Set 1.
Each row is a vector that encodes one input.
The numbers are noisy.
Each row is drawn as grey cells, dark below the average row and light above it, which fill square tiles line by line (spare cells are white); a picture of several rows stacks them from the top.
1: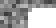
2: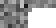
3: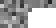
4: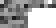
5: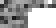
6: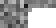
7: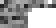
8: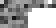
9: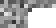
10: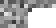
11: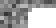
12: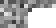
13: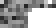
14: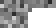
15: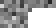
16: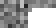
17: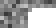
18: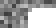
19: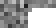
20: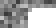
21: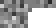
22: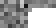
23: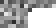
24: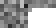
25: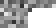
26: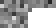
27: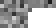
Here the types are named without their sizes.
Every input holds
a point on a line.
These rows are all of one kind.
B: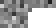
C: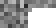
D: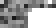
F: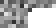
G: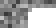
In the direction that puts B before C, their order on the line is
F, B, G, C, D.
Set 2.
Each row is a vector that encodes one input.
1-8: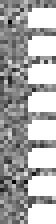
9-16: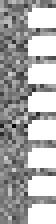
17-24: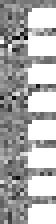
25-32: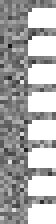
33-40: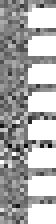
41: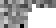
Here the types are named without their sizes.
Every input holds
either a fixed value, or three true/false values.
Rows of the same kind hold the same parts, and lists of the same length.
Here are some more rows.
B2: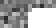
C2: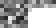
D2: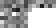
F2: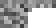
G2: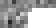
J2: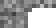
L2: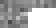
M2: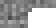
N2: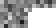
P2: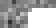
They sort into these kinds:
B2, D2, F2, G2, J2, L2, M2, P2
C2, N2

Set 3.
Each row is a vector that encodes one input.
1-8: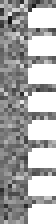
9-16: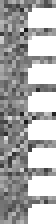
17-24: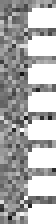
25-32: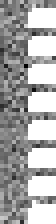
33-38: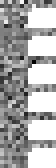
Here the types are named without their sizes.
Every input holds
three true/false values.
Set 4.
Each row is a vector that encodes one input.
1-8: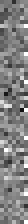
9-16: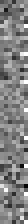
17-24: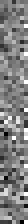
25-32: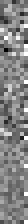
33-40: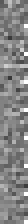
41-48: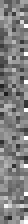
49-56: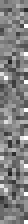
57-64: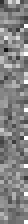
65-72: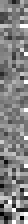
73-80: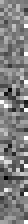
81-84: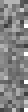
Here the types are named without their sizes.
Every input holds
a point on a line.
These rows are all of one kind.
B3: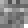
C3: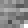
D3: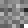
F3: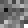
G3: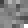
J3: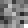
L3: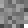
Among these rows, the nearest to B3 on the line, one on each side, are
C3 and L3.
